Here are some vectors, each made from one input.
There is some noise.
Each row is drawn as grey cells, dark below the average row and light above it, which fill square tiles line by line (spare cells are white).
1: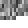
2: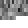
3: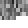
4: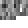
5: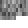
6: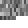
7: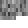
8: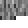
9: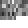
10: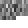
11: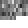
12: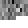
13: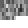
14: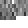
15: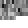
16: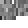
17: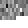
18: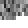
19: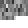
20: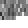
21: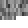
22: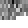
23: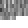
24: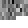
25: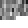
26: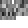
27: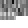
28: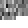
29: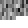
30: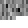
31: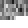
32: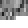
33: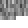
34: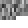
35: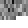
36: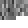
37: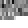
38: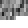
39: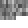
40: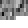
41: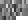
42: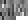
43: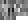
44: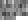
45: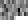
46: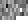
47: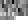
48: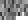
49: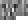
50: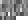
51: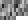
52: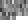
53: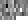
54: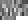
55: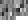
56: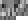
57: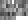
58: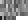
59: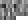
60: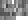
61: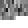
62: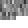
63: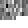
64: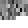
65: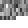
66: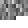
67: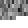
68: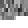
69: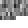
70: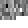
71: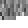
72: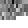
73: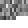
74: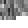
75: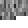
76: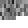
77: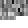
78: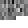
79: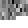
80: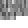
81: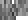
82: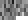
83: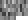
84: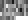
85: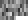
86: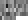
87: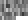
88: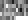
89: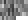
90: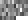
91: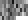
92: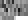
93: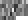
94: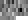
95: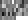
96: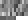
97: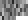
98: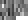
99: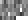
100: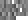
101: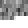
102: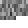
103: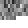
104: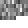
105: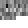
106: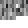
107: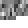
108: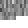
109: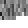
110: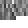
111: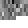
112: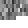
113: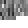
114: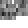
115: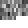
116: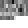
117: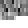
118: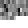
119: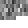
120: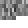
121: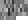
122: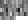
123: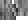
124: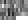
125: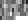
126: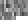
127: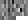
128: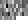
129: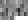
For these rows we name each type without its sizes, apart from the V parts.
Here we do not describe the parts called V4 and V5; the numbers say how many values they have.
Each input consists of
a point on a line, a true/false value, a value of V4 and a value of V5.
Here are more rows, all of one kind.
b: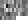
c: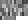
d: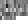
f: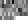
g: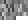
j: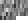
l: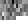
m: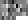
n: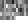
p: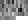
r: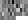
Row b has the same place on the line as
g and j.
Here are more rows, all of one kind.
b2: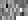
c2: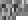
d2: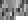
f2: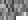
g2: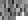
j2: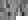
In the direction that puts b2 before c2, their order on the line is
f2, d2, b2, g2, j2, c2.
